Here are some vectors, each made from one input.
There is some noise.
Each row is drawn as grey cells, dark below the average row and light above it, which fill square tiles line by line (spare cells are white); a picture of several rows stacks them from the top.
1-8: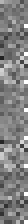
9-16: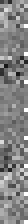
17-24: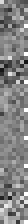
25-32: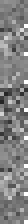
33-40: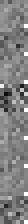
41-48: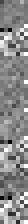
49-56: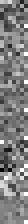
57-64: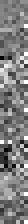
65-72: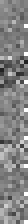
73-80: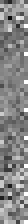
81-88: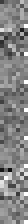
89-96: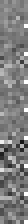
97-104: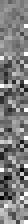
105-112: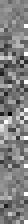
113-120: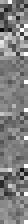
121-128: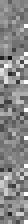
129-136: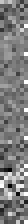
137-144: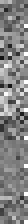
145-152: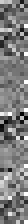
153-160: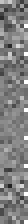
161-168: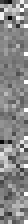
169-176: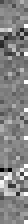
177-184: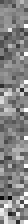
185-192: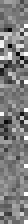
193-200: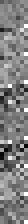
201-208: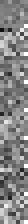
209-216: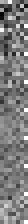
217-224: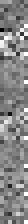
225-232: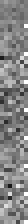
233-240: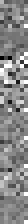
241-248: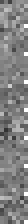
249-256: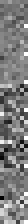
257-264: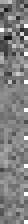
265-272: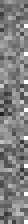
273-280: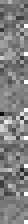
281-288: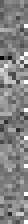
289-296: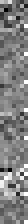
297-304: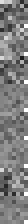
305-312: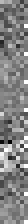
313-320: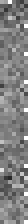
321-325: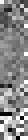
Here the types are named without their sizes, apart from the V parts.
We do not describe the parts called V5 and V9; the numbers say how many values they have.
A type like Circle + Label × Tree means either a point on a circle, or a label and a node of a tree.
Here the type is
Line × (Line + V9) + V5.
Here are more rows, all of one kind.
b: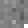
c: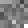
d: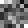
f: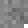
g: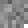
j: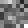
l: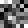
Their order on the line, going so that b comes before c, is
j, b, c, d, g, l, f.
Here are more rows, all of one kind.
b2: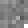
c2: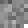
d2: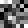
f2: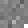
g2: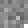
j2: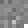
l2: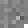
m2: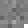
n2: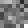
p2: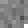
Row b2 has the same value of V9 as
g2 and l2.
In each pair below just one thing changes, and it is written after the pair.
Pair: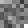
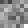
the place on the line
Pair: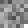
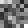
the value of V9
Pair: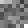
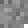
the value of V9
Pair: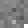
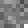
the value of V9
